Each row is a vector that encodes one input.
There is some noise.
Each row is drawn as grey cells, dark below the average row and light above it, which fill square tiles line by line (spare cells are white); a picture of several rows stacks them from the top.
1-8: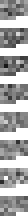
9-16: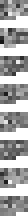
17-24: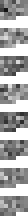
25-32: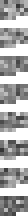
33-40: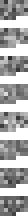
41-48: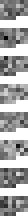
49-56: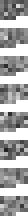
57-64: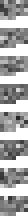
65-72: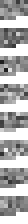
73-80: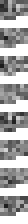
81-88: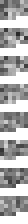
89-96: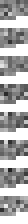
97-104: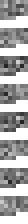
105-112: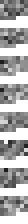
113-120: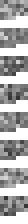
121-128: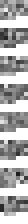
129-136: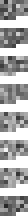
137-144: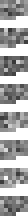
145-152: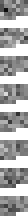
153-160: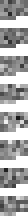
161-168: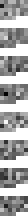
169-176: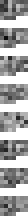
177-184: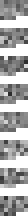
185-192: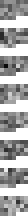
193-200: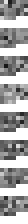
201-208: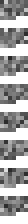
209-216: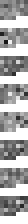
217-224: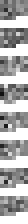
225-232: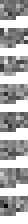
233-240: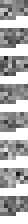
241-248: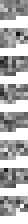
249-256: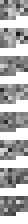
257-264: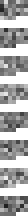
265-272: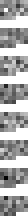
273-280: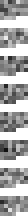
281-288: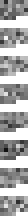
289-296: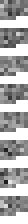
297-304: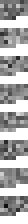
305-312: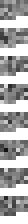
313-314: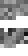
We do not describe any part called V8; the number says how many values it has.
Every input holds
a point on a 5-point line and a true/false value, together with either a point on a 9-point line, or a value of V8.
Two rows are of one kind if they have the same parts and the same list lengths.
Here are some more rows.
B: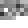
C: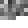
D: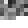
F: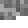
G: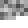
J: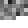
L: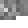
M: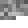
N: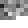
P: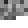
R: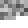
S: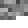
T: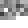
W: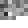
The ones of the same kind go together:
B, F, G, L, M, N, R, S, T, W
C, D, J, P

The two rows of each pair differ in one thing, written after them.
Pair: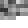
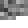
the place on the 9-point line
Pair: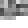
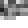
the place on the 5-point line
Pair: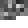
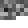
the place on the 9-point line
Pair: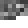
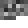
the place on the 5-point line
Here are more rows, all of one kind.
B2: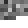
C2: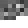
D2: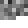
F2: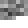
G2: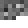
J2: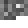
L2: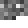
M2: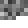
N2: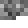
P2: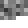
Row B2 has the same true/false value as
F2 and P2.
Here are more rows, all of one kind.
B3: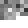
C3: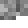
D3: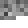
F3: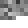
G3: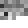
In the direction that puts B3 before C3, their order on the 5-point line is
F3, D3, G3, B3, C3.
